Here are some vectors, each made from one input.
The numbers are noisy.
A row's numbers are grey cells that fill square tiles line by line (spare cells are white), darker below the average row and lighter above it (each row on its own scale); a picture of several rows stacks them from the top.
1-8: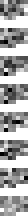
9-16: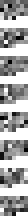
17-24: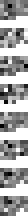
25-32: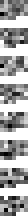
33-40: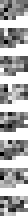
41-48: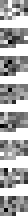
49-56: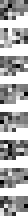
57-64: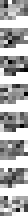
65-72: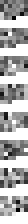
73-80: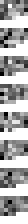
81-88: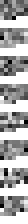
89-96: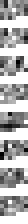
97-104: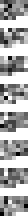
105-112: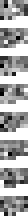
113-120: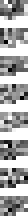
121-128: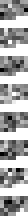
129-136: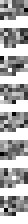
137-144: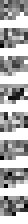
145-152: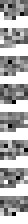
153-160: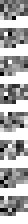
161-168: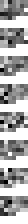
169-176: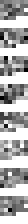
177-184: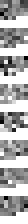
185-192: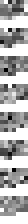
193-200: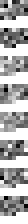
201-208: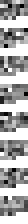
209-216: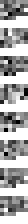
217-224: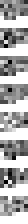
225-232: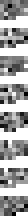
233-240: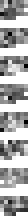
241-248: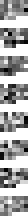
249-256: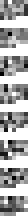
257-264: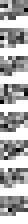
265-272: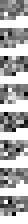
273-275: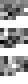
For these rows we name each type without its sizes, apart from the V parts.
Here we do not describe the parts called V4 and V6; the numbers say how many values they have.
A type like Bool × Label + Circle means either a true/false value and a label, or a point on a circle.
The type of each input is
Bool × (Line + V4) × V6.
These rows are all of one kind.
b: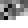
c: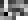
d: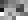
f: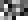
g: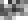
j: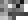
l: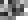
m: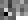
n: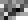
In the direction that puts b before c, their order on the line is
f, b, n, d, j, g, l, c, m.
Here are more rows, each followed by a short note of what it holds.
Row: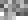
a true/false value, a value of V4 and a value of V6
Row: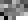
a point on a line, a true/false value and a value of V6
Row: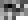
a point on a line, a true/false value and a value of V6
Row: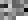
a true/false value, a value of V4 and a value of V6
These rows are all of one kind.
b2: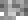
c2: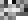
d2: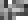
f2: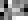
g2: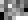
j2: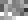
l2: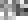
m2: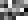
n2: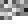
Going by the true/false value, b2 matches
c2, j2 and l2.
